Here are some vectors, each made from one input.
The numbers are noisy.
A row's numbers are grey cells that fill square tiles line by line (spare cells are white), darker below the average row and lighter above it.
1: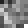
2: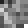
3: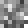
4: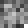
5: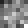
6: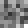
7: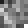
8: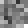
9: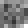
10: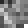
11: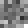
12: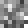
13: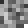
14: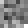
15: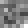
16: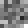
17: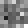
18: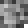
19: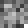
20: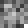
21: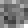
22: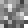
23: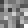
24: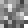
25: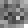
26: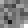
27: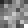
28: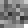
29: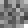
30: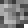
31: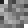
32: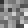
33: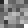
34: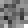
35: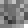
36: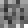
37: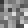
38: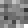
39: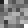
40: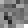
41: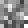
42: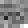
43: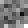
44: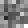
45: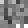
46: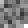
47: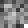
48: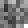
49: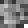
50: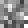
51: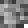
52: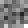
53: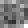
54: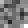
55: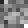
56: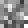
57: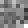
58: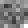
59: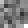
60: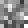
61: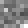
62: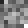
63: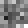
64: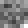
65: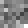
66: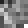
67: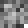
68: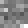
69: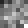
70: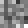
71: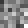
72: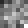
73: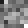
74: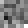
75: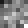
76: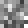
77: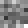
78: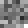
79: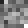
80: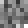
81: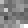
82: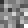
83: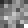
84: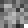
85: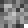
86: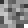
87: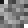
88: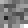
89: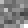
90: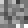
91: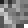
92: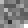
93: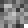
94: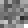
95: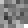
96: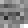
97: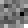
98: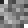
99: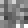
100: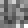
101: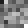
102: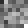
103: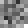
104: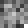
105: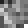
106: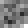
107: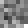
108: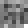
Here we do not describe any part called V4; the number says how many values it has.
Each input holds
either a point on each of three 5-point circles, or a fixed value, or a true/false value and a value of V4.
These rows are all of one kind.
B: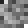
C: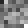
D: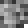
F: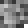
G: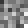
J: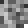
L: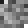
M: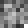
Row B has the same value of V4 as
C and L.
